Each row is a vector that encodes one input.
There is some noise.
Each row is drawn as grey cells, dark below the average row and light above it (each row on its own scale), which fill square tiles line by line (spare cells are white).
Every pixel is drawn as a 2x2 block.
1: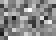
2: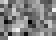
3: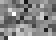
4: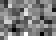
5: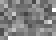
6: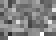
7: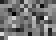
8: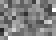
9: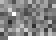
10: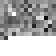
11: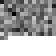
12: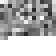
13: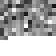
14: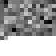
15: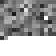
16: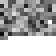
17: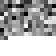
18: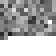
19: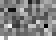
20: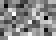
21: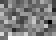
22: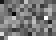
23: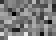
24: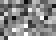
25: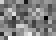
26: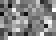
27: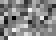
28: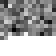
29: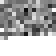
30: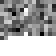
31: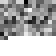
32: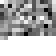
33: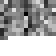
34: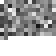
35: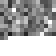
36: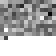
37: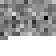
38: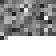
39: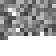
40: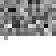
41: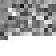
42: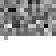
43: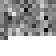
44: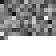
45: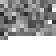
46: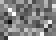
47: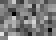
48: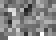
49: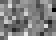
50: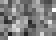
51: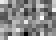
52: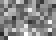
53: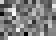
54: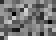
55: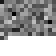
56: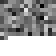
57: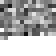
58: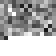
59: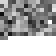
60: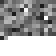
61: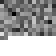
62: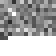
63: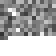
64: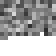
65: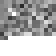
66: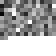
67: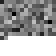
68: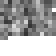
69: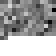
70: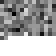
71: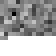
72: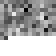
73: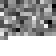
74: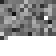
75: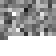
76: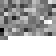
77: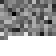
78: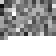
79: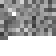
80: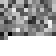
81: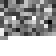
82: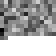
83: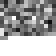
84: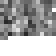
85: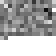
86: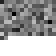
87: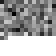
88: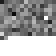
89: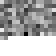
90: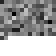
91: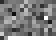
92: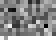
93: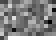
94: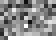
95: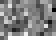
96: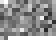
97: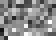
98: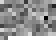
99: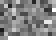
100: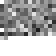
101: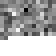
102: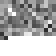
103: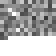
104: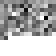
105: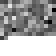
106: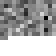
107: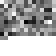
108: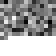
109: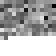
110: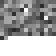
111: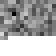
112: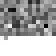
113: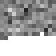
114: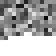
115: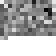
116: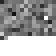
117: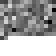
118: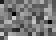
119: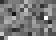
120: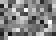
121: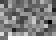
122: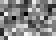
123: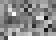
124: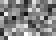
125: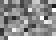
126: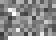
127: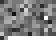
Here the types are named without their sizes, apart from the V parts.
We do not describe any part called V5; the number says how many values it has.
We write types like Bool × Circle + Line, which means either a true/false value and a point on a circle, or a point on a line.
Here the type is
List(Line × V5).
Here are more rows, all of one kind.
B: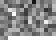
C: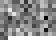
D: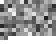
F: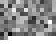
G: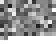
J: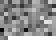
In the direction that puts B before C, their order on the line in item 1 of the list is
B, G, F, C, J, D.
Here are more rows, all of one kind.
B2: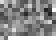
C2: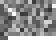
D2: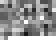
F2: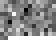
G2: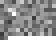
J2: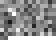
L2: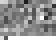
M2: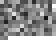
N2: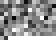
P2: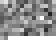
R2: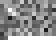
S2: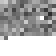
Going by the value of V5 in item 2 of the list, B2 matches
F2 and S2.
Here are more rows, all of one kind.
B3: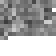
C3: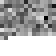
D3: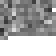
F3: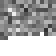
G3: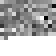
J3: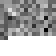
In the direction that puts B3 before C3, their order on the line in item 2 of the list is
B3, C3, G3, F3, J3, D3.
